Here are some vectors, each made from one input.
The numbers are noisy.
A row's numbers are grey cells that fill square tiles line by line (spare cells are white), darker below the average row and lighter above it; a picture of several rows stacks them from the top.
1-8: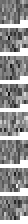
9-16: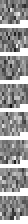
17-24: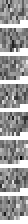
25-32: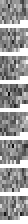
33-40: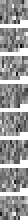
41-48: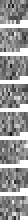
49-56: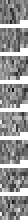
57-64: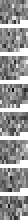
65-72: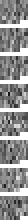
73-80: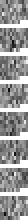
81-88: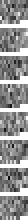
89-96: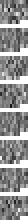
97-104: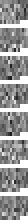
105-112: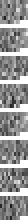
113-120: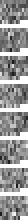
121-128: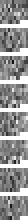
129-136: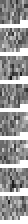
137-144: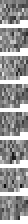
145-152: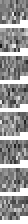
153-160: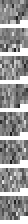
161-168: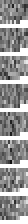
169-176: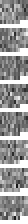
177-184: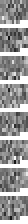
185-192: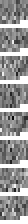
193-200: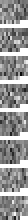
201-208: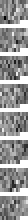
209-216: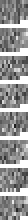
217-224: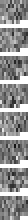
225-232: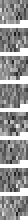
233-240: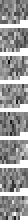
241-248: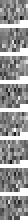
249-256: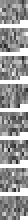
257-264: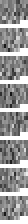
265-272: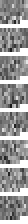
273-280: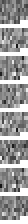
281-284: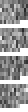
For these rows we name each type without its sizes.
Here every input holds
a point on a circle, together with either a point on a circle and a true/false value, or a point on a line.
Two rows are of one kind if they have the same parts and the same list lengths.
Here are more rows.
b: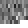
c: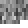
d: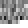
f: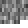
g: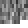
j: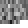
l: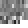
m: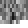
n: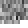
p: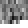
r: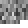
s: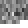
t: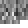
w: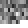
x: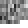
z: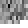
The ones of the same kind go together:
b, c, f, g, l, r, s, t, x
d, j, m, n, p, w, z

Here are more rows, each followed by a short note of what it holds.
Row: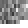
a point on a circle and a point on a line
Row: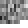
a point on a circle and a point on a line
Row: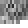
a point on each of two circles and a true/false value
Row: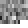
a point on a circle and a point on a line
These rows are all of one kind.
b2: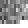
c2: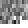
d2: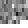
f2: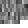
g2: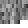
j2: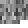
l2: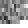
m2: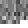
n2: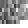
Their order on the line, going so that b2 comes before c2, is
b2, c2, m2, n2, f2, d2, l2, g2, j2.
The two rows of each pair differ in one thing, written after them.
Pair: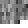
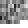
the place on the circle
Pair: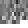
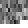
the place on the circle
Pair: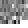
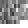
the place on the circle
